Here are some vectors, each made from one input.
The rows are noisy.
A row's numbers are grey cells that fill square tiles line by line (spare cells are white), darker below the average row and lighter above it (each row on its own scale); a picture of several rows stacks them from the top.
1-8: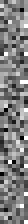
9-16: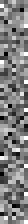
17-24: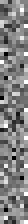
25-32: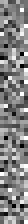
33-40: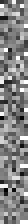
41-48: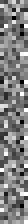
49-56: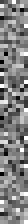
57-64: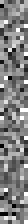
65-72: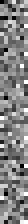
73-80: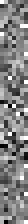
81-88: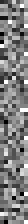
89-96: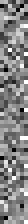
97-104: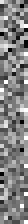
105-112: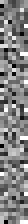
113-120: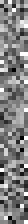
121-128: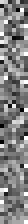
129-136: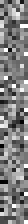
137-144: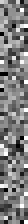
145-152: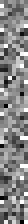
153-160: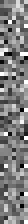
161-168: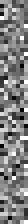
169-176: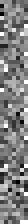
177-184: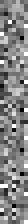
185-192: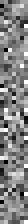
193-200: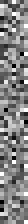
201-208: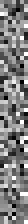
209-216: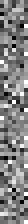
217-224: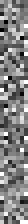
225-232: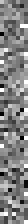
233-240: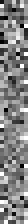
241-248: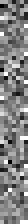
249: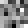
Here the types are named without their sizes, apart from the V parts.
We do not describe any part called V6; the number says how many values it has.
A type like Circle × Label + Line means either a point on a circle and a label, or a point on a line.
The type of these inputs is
List(Bool × V6).
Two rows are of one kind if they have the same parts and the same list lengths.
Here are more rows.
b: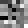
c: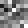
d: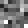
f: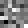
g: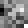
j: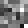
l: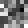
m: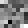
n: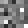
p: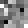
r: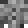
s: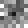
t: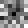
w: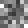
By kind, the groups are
b, d, g, j, n, r
c
f, l, m, p, s, t, w

